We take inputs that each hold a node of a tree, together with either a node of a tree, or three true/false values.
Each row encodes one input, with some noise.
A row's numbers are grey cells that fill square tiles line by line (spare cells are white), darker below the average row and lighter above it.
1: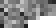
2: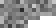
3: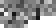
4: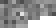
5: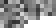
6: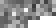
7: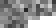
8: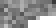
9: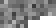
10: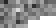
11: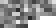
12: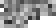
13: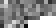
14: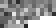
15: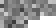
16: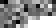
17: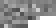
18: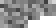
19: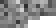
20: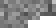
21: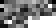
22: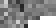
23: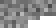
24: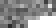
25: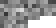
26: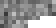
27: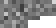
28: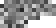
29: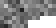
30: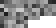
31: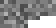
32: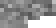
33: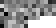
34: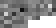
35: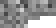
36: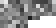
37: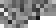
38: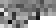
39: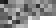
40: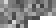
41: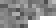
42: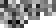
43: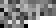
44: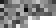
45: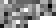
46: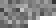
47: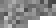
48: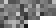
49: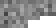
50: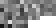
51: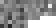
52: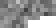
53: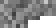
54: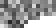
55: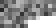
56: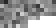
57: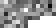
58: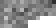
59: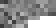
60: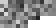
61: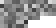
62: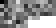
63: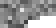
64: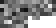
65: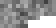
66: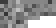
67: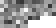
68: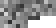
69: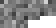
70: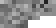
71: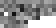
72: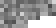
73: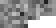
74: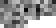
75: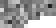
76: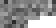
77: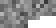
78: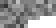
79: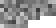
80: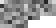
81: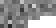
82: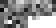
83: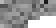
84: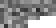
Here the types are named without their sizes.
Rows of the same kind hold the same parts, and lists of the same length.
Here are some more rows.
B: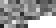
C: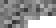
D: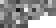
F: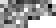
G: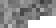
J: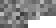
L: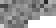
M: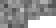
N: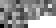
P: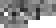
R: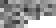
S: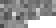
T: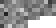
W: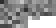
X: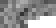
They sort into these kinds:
B, G, J, L, M, S, T, X
C, D, F, N, P, R, W

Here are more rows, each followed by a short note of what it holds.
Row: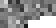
a node of each of two trees
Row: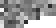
a node of each of two trees
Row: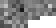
a node of each of two trees
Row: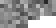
a node of a tree and three true/false values
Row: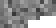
a node of each of two trees
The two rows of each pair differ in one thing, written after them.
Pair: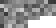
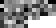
the node of the tree
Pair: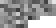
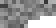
one of the three true/false values
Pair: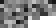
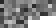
one of the three true/false values
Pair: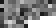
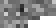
one of the three true/false values
